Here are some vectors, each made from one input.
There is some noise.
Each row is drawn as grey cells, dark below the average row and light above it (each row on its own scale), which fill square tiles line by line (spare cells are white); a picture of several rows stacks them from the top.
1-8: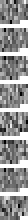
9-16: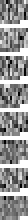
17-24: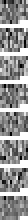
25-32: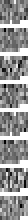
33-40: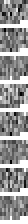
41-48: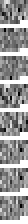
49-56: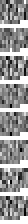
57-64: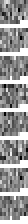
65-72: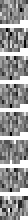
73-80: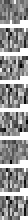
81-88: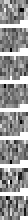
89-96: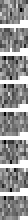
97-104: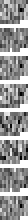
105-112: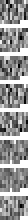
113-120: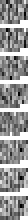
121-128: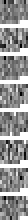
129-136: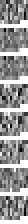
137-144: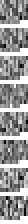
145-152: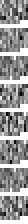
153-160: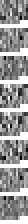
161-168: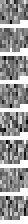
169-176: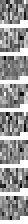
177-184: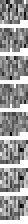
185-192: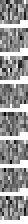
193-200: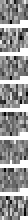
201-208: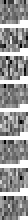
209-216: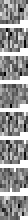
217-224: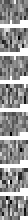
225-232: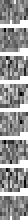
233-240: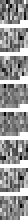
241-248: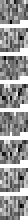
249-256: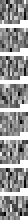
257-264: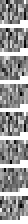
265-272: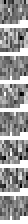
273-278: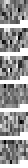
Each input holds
either a point on an 8-point line, or three true/false values.
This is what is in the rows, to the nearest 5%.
About 35% of them hold a point on an 8-point line. The rest hold three true/false values.
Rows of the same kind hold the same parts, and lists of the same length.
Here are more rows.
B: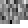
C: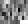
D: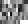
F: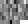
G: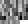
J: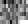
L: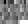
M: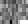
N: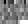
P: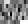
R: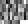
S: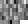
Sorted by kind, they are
B, F, G, J, L, M, N, R, S
C, D, P

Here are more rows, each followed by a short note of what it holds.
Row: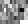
a point on an 8-point line
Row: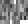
three true/false values
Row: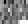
three true/false values
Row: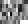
a point on an 8-point line
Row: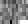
three true/false values
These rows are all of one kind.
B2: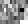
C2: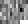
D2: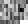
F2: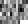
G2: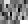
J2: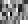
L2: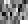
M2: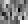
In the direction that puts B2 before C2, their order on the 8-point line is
B2, D2, C2, F2, J2, L2, G2, M2.
